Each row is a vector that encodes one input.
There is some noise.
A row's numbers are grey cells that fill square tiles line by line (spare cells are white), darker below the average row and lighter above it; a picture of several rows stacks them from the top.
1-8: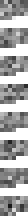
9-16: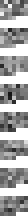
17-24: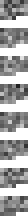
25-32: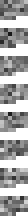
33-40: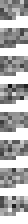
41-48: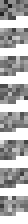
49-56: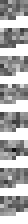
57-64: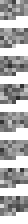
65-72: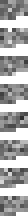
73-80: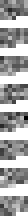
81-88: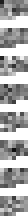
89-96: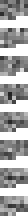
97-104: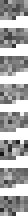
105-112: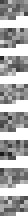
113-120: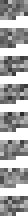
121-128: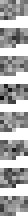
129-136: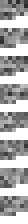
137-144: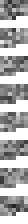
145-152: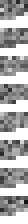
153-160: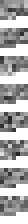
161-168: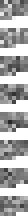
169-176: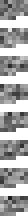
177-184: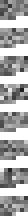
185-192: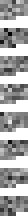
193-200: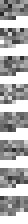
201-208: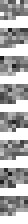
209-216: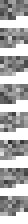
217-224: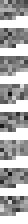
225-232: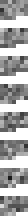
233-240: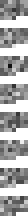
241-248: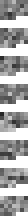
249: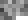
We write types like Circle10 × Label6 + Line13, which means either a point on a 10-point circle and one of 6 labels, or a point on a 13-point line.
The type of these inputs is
Line19 × Line19.
